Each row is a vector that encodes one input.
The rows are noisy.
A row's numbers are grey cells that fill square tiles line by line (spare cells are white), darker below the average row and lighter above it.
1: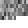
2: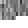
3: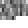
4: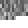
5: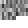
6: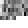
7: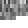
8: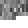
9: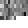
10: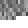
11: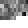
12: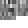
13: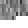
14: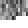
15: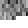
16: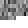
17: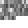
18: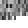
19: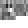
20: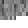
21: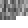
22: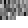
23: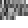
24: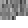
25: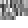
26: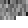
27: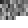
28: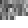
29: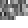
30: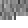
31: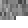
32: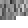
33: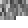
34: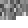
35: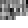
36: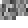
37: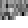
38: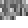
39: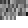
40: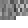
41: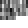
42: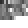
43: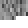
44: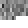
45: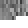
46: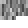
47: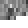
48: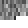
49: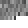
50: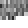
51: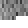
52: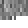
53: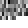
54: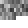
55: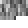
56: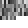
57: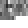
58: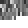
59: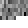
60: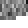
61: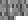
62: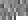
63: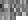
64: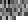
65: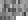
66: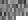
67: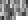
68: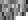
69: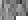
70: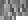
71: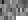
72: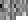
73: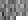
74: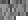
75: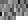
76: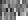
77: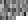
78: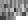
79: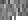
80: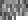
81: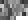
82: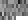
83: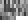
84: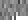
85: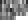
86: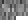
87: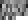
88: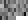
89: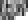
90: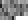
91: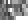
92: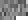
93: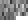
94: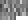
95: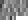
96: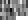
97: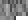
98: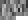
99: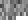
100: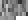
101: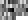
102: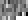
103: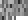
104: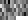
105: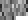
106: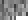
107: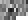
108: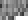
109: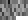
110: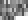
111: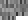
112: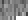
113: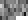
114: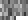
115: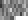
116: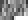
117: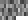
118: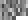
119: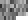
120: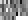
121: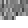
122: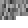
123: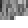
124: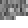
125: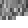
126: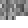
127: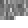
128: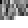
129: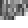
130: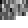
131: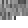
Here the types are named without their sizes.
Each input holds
a node of a tree, together with either a node of a tree, or three true/false values.
